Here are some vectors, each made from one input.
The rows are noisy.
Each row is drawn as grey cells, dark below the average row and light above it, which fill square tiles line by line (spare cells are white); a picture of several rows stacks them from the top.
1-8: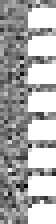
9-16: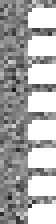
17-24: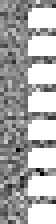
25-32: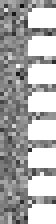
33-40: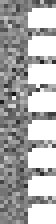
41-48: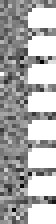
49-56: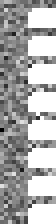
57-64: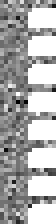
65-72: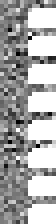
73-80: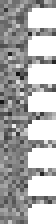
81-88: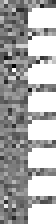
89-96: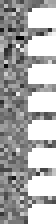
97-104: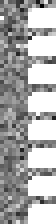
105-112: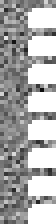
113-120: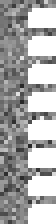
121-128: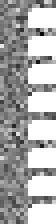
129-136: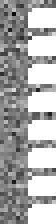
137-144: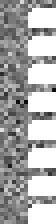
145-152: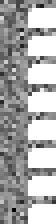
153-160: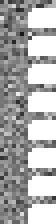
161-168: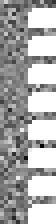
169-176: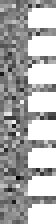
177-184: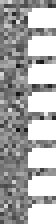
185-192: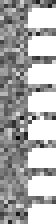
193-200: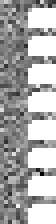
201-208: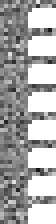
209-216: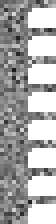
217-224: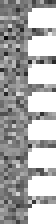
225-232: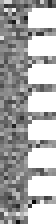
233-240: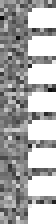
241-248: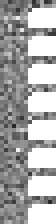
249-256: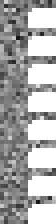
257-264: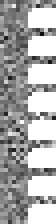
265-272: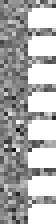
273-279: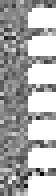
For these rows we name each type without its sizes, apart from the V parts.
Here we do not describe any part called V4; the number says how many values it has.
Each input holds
a value of V4, together with either a label, or three true/false values.
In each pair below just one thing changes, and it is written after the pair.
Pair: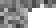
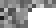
the value of V4
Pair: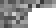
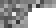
one of the three true/false values
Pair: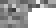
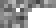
the value of V4
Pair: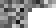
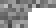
the value of V4
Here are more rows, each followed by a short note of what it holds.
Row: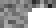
three true/false values and a value of V4
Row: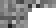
three true/false values and a value of V4
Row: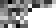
a label and a value of V4
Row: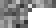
a label and a value of V4
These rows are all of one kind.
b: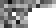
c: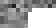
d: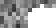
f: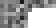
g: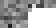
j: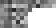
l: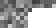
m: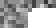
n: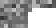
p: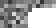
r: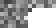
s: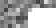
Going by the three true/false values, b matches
c, g, n and p.
